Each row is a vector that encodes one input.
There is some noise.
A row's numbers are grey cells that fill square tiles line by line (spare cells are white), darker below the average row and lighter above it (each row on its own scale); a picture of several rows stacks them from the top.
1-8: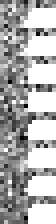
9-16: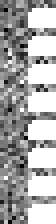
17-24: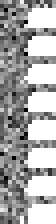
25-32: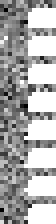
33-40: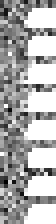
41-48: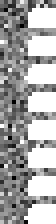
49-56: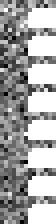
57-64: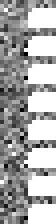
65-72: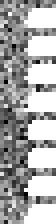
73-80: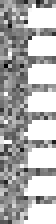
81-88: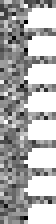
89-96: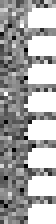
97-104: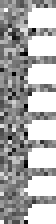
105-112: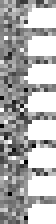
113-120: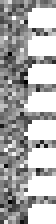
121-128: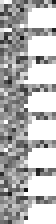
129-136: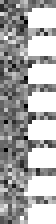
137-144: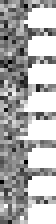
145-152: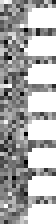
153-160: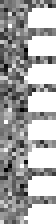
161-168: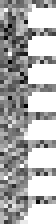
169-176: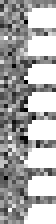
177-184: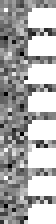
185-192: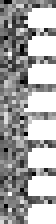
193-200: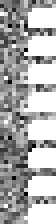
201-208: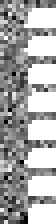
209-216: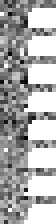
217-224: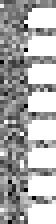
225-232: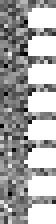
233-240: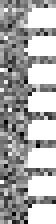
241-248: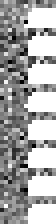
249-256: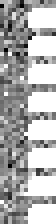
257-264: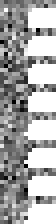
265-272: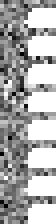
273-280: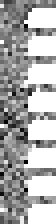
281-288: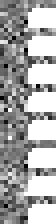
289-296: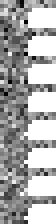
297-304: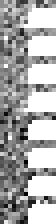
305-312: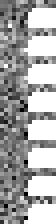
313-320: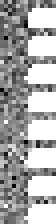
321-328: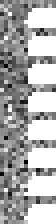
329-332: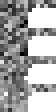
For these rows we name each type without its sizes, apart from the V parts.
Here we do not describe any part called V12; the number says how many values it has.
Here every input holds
a list of items, each a true/false value and a value of V12.
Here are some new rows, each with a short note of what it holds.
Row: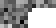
a list of two items
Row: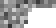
a list of one item
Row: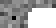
a list of three items
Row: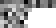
a list of one item
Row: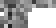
a list of two items
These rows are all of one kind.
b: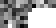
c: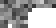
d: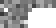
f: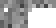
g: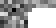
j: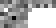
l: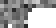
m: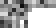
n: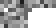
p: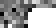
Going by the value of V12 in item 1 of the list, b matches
c, g, l and m.
